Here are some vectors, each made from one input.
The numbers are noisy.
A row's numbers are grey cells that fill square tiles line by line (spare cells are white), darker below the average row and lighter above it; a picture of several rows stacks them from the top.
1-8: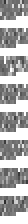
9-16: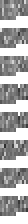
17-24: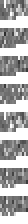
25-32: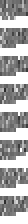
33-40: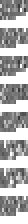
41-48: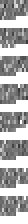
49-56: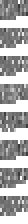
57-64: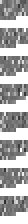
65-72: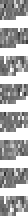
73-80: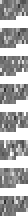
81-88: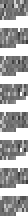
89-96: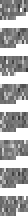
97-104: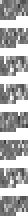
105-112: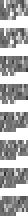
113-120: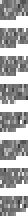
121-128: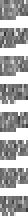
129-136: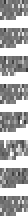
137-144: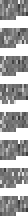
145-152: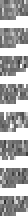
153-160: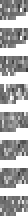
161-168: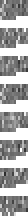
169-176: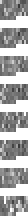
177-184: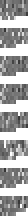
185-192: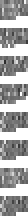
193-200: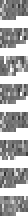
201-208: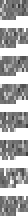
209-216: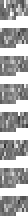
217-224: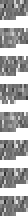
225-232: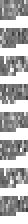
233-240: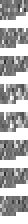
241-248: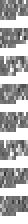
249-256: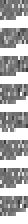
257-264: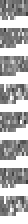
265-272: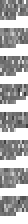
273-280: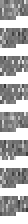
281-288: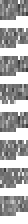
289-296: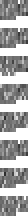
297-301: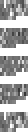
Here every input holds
one of 10 labels.
